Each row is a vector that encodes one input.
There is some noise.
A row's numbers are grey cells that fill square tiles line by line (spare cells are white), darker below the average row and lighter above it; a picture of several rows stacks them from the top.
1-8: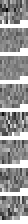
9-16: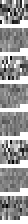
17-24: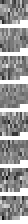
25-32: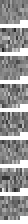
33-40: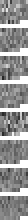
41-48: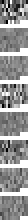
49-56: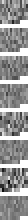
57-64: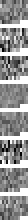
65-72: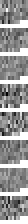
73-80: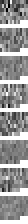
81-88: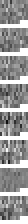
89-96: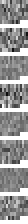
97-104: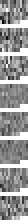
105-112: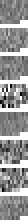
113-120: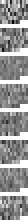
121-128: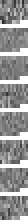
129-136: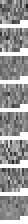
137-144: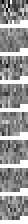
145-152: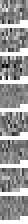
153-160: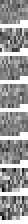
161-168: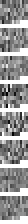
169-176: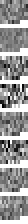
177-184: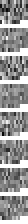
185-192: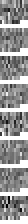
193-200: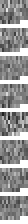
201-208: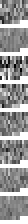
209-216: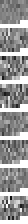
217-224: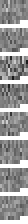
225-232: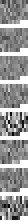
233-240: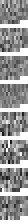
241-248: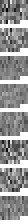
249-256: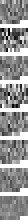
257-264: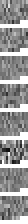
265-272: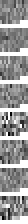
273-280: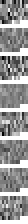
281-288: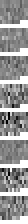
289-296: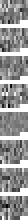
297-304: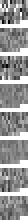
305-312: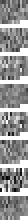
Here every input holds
one of 9 labels, together with either one of 9 labels, or three true/false values.
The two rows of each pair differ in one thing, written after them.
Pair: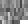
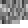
one of the three true/false values
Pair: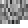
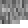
one of the three true/false values
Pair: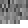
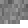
one of the three true/false values
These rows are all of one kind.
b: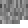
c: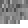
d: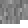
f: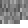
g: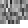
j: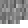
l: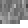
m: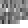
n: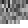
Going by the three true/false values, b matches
g and l.
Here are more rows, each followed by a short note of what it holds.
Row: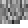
one of 9 labels and three true/false values
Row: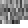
two labels (each one of 9)
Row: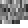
two labels (each one of 9)
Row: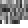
two labels (each one of 9)
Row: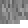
one of 9 labels and three true/false values
